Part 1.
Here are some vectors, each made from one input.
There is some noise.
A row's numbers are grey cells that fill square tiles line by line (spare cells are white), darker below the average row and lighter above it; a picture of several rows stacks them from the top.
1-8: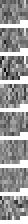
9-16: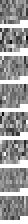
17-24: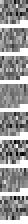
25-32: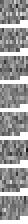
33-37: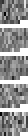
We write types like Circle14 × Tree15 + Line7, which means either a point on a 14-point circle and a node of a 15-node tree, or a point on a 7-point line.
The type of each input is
Line5 + Line6.
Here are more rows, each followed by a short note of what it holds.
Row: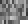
a point on a 6-point line
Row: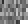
a point on a 5-point line
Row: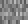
a point on a 5-point line
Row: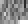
a point on a 5-point line
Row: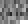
a point on a 6-point line
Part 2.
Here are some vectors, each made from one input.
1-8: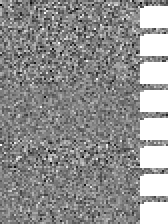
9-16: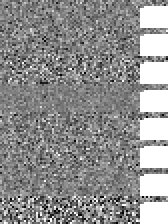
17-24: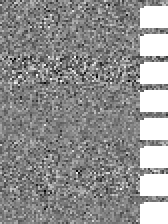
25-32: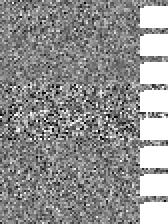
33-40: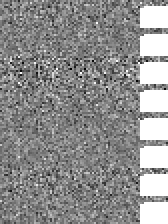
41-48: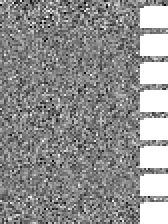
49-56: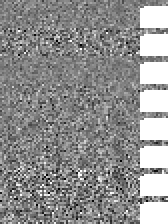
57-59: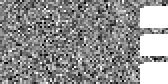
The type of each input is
Line4 + Tree7.
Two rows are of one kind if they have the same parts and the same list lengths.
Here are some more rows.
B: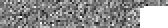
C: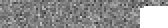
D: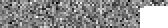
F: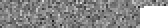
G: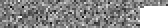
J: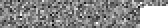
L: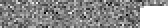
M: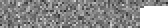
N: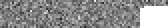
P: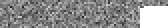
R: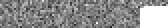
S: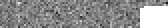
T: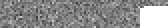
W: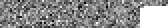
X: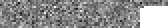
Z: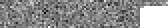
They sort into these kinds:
B, C, G, L, M, N, P, S, T, X, Z
D, F, J, R, W

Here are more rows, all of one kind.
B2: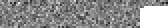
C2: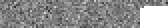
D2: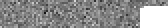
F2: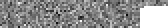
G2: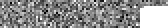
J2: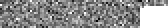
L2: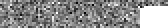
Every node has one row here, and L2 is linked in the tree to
B2, D2 and J2.
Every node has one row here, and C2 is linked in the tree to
J2.
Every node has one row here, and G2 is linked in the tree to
D2.
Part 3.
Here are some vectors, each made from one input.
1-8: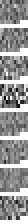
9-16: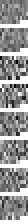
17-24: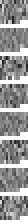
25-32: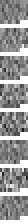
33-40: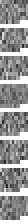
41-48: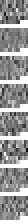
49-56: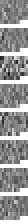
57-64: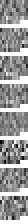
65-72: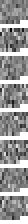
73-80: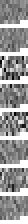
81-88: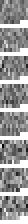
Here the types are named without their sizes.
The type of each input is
(Circle + Unit) × Line.
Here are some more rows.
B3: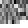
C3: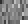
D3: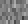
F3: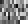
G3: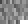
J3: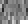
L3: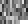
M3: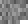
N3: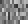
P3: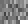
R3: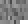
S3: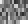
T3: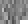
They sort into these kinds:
B3, C3, F3, G3, L3, M3, N3, T3
D3, J3, P3, R3, S3

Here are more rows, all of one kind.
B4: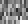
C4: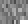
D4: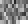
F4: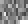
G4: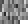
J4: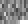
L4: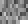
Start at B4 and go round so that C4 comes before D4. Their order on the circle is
B4, J4, C4, F4, L4, D4, G4.
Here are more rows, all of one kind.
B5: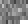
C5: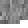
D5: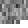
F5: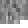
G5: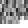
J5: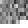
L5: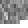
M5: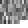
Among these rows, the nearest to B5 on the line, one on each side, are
C5 and D5.
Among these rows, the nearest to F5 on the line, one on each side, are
G5 and L5.
